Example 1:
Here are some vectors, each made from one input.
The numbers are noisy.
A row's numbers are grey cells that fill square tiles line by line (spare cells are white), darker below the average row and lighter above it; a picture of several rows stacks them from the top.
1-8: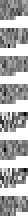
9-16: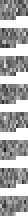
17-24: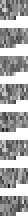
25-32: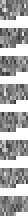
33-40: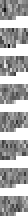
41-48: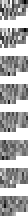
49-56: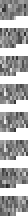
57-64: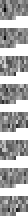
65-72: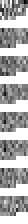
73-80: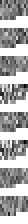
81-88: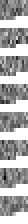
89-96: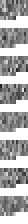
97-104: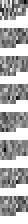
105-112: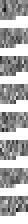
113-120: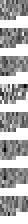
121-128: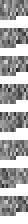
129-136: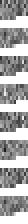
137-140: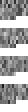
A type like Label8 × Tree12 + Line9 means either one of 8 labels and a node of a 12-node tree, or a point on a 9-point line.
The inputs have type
Circle17 + Unit.
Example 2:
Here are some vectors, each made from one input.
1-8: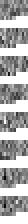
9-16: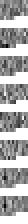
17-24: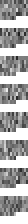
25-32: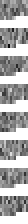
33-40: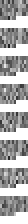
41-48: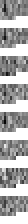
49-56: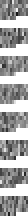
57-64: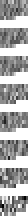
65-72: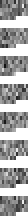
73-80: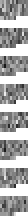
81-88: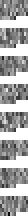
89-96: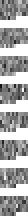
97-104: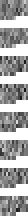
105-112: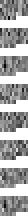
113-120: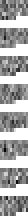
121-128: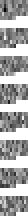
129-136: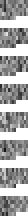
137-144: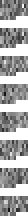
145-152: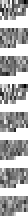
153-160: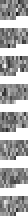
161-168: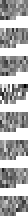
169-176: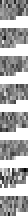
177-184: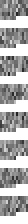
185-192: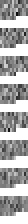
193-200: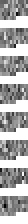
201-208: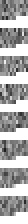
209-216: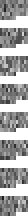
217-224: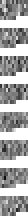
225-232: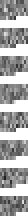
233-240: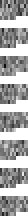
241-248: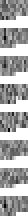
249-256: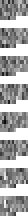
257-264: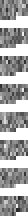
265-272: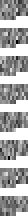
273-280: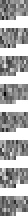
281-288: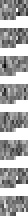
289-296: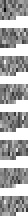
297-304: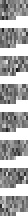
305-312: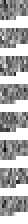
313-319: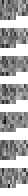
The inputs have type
Circle17 + Unit.
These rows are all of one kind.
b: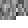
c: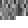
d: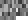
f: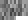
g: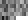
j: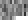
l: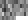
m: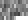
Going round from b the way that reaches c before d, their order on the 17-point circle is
b, g, l, j, m, f, c, d.
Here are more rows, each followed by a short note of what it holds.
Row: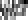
a fixed value
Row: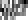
a fixed value
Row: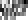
a fixed value
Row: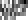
a fixed value
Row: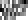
a fixed value
